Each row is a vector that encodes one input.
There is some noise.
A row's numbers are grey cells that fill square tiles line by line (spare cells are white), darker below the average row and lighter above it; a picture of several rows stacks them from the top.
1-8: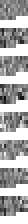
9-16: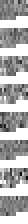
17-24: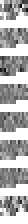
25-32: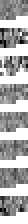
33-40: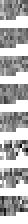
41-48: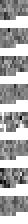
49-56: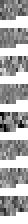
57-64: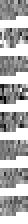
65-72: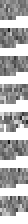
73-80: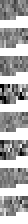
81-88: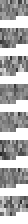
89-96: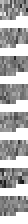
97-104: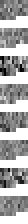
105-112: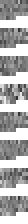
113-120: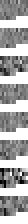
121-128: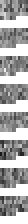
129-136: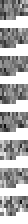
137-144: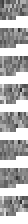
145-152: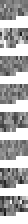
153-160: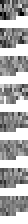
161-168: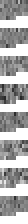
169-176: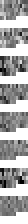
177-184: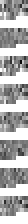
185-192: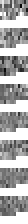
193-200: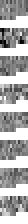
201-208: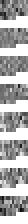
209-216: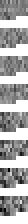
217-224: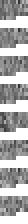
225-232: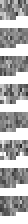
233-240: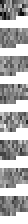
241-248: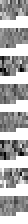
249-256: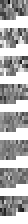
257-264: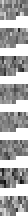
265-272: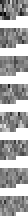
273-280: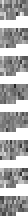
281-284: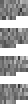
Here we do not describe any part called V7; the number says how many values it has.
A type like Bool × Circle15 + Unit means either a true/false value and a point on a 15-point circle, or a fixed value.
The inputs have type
List2(Line11) × V7.
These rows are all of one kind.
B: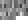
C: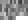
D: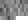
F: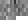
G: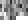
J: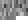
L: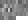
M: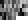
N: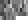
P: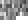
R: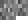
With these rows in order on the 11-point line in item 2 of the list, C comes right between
D and L.
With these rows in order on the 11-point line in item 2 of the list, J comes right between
B and D.
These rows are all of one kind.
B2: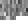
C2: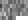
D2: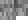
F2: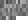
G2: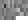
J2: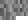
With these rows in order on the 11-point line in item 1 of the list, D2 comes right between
C2 and J2.
